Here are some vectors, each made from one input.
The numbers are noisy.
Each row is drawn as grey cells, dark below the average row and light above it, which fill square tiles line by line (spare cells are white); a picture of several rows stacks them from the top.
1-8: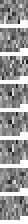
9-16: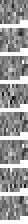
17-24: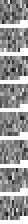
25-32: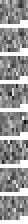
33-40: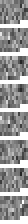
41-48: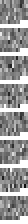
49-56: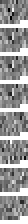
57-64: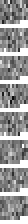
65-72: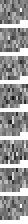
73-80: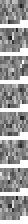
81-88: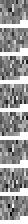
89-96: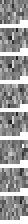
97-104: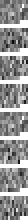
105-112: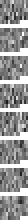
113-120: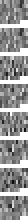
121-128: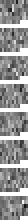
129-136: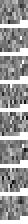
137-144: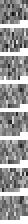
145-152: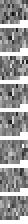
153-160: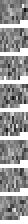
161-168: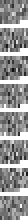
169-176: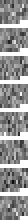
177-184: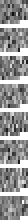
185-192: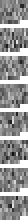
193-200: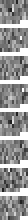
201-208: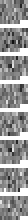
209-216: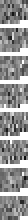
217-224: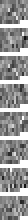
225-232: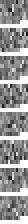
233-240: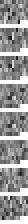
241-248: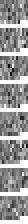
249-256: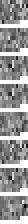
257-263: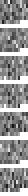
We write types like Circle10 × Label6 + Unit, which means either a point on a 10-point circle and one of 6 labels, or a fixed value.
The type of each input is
Circle11 + Circle19.
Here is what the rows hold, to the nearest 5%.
About 50% of them hold a point on an 11-point circle. The rest hold a point on a 19-point circle.
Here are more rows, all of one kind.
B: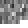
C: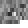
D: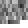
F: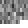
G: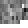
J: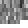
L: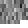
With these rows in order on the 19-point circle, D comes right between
C and J.
